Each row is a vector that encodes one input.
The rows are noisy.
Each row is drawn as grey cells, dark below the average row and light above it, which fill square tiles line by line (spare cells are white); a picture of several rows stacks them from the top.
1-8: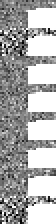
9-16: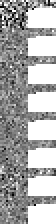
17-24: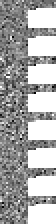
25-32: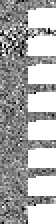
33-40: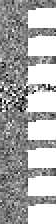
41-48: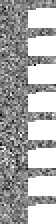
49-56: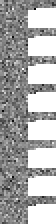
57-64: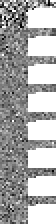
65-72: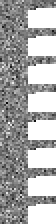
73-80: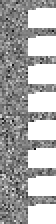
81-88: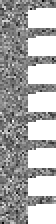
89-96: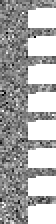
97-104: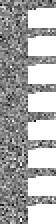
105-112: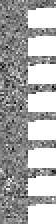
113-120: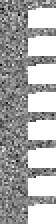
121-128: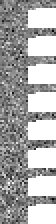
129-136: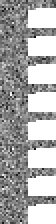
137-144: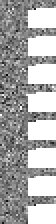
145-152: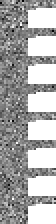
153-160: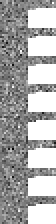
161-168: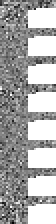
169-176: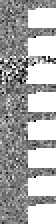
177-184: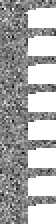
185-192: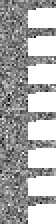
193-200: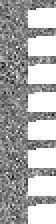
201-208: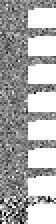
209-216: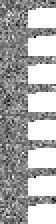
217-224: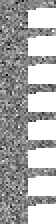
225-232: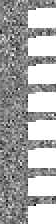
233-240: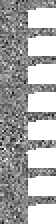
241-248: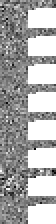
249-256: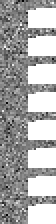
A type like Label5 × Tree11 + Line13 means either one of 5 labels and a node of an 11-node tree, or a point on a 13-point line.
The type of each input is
Bool × Label9 × (Tree11 + Unit) + Unit.
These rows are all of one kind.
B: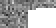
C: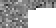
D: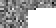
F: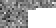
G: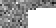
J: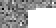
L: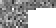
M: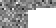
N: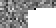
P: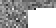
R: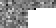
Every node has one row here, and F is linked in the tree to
L and M.
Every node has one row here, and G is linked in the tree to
B and M.
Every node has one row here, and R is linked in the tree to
J and P.
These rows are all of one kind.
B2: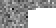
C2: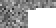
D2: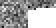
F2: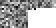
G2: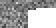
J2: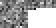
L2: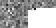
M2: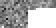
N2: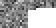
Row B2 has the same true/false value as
C2 and M2.
